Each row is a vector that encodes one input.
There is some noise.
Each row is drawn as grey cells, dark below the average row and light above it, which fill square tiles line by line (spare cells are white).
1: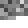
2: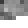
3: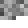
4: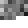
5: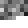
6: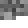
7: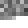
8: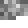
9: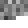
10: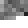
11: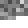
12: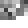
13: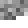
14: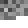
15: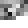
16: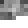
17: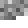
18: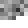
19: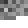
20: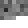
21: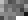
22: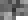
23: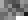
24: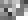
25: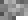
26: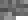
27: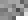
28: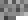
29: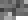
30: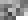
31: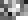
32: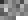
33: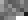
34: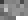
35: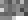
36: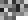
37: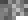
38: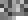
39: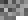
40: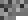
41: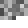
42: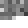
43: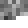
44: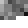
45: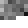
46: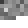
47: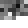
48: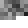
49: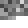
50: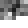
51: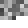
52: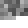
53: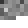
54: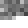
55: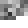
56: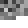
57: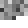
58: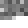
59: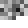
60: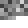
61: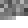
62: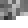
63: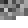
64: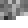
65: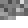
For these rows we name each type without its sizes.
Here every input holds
either a point on a circle, or a point on a line.
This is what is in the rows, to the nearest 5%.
About 55% of them hold a point on a circle. The rest hold a point on a line.
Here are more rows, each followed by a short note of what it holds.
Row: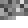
a point on a line
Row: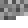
a point on a circle
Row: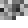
a point on a circle
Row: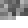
a point on a line
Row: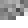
a point on a circle
